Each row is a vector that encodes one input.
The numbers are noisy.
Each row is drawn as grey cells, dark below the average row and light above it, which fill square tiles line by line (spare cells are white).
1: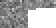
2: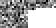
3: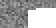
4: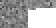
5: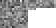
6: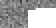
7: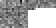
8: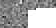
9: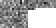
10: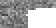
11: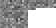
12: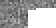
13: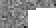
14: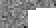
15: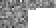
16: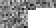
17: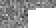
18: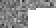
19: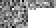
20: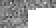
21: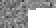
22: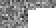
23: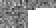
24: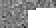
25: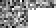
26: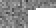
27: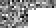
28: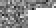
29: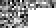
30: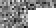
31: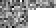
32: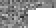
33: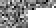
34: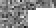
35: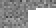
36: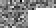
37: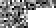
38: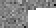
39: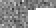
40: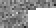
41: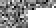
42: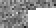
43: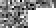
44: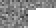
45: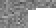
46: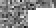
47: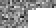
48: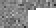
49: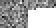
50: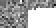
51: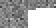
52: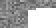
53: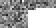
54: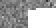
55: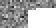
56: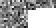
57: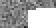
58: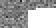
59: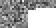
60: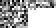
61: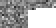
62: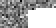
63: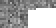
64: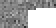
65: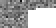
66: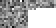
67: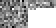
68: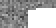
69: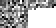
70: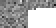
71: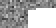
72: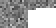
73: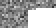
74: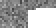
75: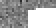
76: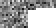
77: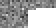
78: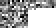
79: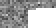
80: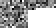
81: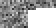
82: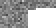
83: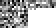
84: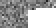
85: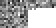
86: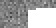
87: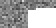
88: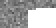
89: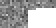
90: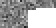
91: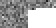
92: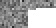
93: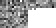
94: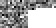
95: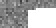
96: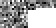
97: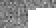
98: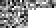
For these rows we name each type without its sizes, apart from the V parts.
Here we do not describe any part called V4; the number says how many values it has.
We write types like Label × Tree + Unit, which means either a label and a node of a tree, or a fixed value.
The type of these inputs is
(Bool × Bool × Bool + Tree) × V4.
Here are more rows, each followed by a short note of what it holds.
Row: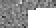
three true/false values and a value of V4
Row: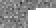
a node of a tree and a value of V4
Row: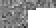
three true/false values and a value of V4
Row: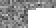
three true/false values and a value of V4
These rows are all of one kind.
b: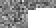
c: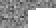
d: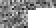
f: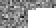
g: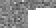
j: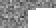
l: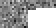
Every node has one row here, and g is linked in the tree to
c.
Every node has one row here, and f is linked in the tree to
d and j.
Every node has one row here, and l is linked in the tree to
b.
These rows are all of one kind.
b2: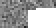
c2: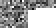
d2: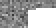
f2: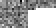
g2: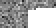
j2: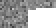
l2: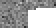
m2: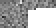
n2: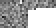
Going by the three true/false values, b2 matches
g2 and l2.
